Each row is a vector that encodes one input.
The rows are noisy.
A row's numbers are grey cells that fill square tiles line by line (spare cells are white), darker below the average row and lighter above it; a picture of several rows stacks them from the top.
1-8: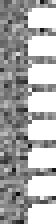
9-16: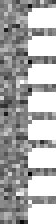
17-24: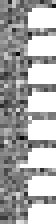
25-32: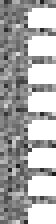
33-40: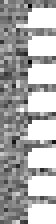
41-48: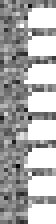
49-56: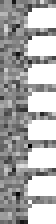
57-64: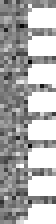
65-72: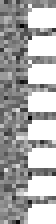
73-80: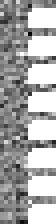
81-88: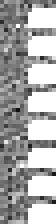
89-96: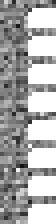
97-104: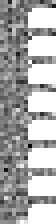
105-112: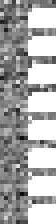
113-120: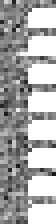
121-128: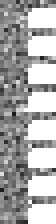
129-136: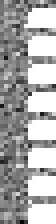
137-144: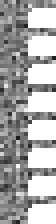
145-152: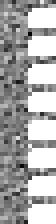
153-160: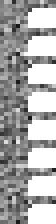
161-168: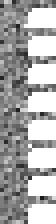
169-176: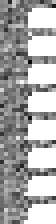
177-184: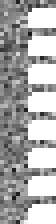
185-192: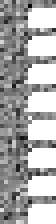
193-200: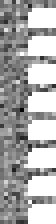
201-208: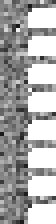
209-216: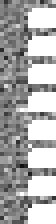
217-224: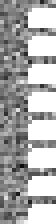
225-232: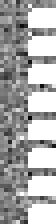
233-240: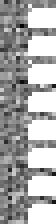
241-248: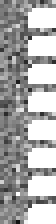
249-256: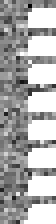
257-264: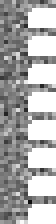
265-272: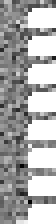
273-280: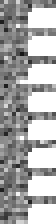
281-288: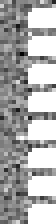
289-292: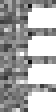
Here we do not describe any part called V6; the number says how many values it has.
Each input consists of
a true/false value, together with either one of 9 labels, a point on a 5-point line and a node of a 7-node tree, or a list of up to two values of V6.
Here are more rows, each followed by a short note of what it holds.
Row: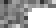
a true/false value, together with a list of two items
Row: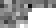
one of 9 labels, a point on a 5-point line, a node of a 7-node tree and a true/false value
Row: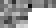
one of 9 labels, a point on a 5-point line, a node of a 7-node tree and a true/false value
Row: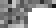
a true/false value, together with the empty list
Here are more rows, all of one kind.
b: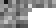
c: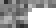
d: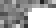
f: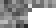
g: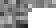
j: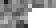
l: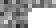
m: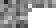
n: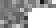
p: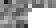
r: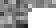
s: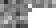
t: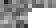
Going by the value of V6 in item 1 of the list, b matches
m and s.
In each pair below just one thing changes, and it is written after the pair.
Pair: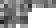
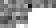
the place on the 5-point line
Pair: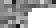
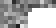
the place on the 5-point line
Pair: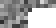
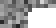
the label
